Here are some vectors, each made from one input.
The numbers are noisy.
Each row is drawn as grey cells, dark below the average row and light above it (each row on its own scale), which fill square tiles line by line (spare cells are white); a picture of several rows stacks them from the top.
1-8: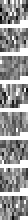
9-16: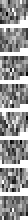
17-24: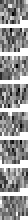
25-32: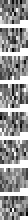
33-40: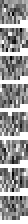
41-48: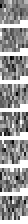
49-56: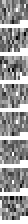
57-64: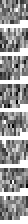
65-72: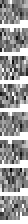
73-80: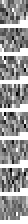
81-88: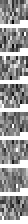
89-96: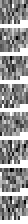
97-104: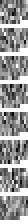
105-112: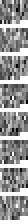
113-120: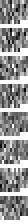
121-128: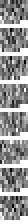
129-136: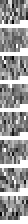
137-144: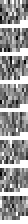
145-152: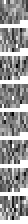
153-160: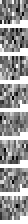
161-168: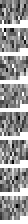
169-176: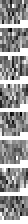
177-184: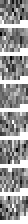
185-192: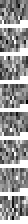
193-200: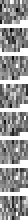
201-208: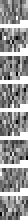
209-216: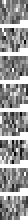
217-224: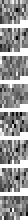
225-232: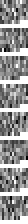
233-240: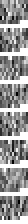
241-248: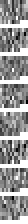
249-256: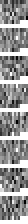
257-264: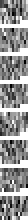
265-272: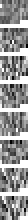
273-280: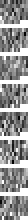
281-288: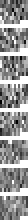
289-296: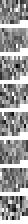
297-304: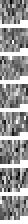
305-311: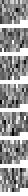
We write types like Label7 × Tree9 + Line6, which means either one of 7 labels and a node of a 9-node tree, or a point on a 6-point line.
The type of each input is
Bool × Bool × Bool × Bool + Tree12.
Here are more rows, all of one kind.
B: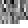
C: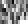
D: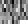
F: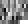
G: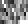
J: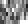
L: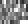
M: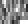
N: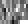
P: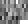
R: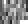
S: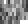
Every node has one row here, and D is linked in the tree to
B and G.
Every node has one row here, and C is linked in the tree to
G and J.
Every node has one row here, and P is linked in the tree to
F.
